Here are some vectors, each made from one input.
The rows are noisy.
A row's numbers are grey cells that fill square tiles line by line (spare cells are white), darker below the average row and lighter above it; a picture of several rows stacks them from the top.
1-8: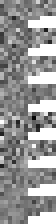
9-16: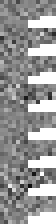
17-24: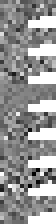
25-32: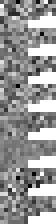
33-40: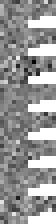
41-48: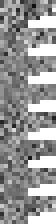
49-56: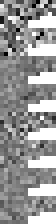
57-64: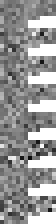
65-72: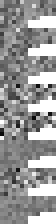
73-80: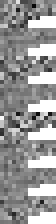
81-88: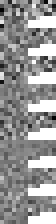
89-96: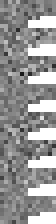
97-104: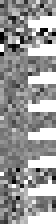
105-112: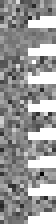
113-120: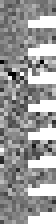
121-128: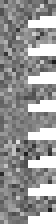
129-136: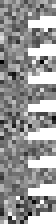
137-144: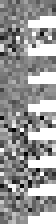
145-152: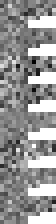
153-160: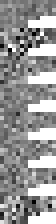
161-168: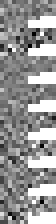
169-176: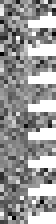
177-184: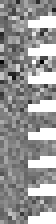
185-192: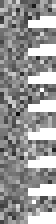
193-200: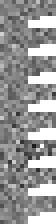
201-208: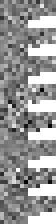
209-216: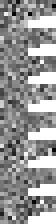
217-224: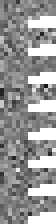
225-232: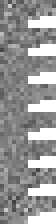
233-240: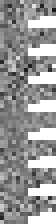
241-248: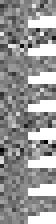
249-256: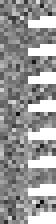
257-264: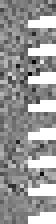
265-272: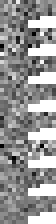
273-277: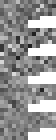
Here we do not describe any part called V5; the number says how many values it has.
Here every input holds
three true/false values, together with either a point on a 9-point circle, or a value of V5.
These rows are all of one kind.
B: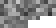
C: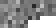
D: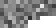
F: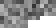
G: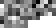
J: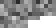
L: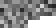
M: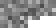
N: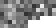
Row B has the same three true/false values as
D and N.
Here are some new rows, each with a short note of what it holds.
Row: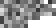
three true/false values and a value of V5
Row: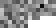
a point on a 9-point circle and three true/false values
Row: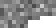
three true/false values and a value of V5
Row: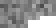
three true/false values and a value of V5
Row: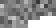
a point on a 9-point circle and three true/false values
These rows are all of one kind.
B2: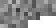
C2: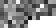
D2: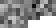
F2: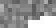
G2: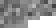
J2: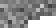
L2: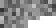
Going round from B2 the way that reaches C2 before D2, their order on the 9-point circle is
B2, J2, C2, D2, L2, F2, G2.
